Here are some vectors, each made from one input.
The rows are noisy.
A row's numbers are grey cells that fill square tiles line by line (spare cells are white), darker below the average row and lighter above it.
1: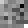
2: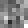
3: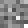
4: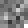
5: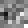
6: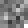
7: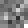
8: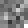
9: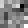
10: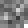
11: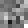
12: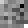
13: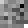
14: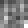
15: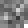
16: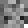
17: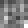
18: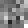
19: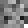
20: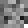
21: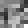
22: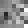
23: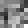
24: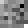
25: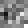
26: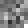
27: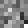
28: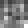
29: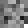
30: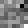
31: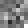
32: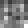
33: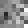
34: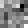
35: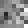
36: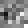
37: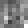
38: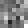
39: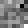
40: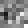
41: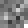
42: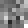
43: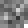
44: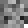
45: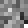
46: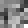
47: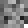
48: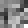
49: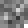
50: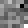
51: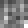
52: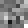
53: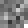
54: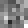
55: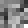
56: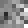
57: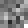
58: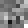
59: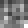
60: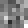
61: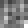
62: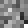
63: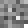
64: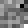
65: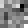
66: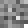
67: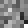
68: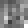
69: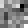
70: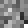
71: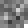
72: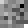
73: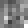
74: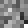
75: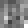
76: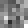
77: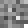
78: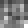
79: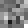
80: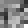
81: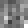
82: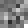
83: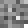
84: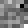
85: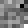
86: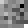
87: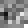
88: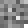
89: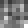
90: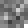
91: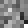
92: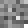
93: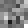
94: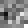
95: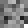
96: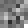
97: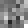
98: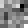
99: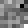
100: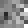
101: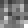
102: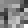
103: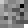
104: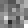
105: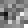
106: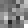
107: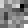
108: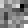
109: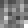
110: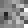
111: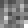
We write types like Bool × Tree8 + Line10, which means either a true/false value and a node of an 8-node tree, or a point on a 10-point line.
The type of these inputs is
Circle9 + Line9.
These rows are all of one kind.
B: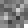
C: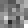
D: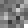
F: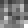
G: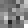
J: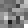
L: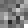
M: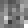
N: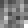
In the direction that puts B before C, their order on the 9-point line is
B, D, L, J, G, C, M, N, F.
